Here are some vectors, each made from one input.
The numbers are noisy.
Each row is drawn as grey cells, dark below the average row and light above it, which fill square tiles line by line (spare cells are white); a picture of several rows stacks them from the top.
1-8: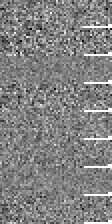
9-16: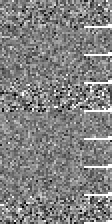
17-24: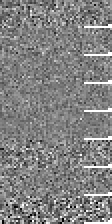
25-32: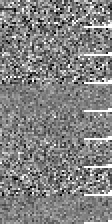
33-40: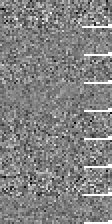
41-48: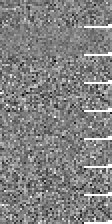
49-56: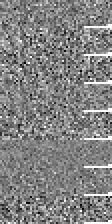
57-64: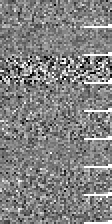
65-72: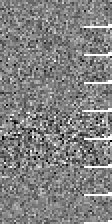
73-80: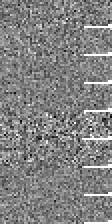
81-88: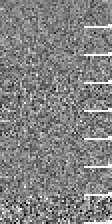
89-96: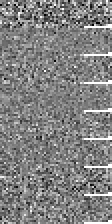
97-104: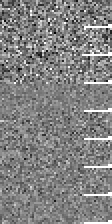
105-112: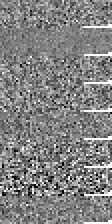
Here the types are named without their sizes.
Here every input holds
a point on a line, together with either a fixed value, or a label and five true/false values.
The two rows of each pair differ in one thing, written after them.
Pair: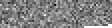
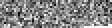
the label
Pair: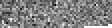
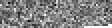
the label
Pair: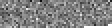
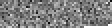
one of the five true/false values
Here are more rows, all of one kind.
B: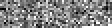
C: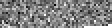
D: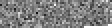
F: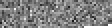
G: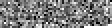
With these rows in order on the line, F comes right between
B and C.
